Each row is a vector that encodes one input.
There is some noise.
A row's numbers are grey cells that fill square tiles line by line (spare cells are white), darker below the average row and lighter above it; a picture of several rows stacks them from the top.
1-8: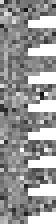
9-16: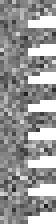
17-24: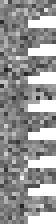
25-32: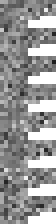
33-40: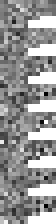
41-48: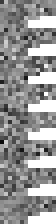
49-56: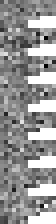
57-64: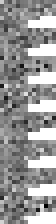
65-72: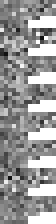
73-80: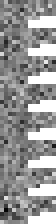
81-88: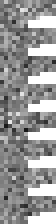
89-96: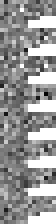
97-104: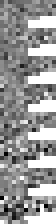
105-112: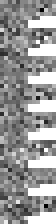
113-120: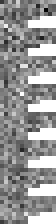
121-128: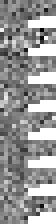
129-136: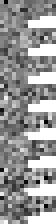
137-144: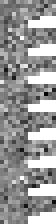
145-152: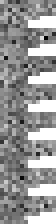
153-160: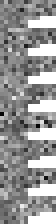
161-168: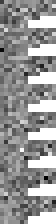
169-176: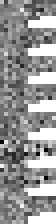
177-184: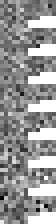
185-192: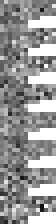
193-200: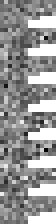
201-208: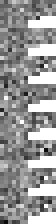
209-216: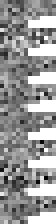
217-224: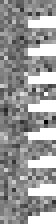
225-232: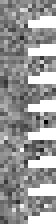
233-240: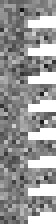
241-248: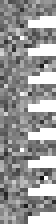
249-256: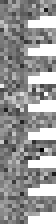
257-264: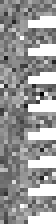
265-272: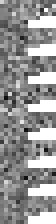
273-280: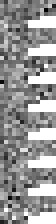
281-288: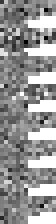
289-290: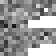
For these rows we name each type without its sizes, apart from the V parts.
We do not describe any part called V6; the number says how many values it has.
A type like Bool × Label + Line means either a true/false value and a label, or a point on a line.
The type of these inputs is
Bool × (Label + Line × V6).
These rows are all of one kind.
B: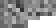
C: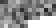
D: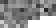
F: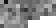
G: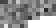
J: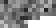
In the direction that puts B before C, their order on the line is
G, B, D, J, C, F.
